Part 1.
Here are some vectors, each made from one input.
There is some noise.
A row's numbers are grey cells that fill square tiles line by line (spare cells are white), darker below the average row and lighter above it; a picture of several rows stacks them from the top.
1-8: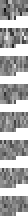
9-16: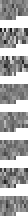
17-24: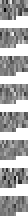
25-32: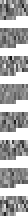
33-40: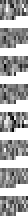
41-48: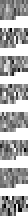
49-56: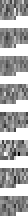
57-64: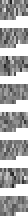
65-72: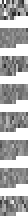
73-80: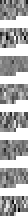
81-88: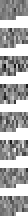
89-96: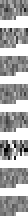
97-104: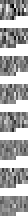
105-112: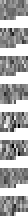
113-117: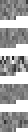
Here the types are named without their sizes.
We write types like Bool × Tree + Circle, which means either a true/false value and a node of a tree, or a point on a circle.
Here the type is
Bool × Line.
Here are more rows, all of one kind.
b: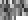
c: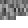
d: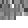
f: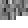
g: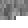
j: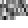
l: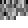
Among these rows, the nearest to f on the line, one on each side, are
g and l.
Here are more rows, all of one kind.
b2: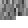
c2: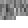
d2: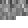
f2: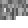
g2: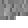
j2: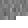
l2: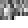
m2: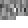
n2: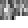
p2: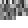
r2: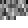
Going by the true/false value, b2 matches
c2, f2, j2 and p2.
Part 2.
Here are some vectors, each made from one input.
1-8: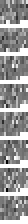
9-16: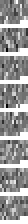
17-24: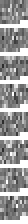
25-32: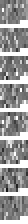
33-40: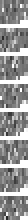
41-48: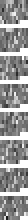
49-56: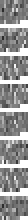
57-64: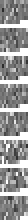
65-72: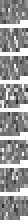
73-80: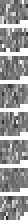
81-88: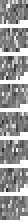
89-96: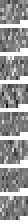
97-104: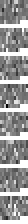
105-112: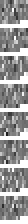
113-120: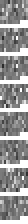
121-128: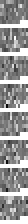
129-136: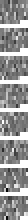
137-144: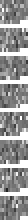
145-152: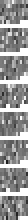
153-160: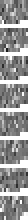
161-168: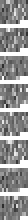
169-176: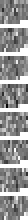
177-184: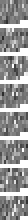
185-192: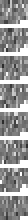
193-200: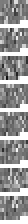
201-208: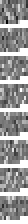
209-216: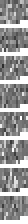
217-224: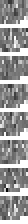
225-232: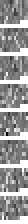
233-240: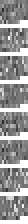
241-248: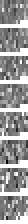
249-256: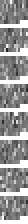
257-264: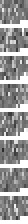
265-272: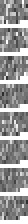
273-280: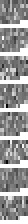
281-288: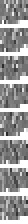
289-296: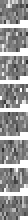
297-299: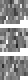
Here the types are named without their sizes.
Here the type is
List(Circle).
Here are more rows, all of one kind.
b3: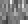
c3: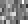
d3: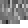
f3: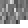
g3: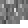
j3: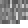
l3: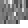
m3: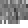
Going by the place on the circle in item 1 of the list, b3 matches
f3 and g3.
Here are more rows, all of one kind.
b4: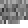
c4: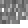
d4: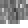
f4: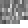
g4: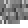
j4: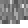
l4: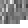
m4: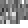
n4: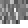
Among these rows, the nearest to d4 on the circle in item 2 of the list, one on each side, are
b4 and g4.
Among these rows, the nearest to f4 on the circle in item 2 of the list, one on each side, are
c4 and m4.
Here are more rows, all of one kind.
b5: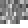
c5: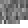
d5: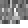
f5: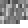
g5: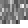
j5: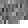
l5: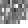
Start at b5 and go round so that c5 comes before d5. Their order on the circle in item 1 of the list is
b5, j5, c5, g5, d5, l5, f5.
